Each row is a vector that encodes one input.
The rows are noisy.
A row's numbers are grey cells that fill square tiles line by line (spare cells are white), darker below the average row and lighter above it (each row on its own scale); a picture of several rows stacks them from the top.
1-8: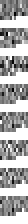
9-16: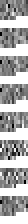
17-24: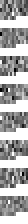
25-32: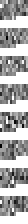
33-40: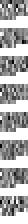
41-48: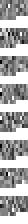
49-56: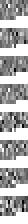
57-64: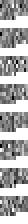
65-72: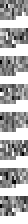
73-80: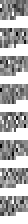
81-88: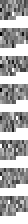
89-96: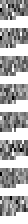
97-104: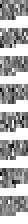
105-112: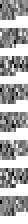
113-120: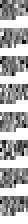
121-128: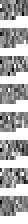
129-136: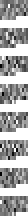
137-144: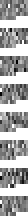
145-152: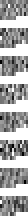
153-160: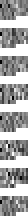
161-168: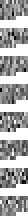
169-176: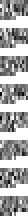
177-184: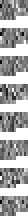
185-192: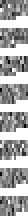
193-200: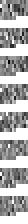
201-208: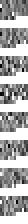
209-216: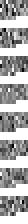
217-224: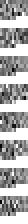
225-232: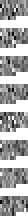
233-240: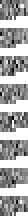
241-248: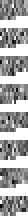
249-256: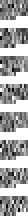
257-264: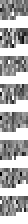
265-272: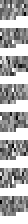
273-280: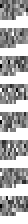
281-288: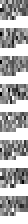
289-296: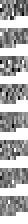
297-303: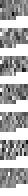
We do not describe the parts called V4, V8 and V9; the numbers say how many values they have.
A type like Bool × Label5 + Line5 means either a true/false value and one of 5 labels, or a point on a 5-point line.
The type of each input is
(Bool × V8 + Line6) × (Label7 × V4 + V9).
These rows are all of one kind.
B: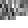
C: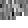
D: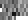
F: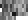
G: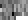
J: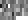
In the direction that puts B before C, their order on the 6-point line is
B, C, G, D, J, F.
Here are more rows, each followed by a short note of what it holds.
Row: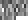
a true/false value, a value of V8 and a value of V9
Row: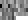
one of 7 labels, a point on a 6-point line and a value of V4
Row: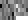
one of 7 labels, a point on a 6-point line and a value of V4
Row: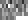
a true/false value, a value of V8 and a value of V9
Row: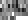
one of 7 labels, a true/false value, a value of V4 and a value of V8
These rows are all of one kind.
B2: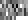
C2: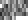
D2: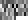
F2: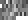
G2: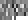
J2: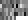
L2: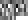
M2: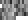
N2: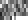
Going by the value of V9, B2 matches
D2, G2 and L2.
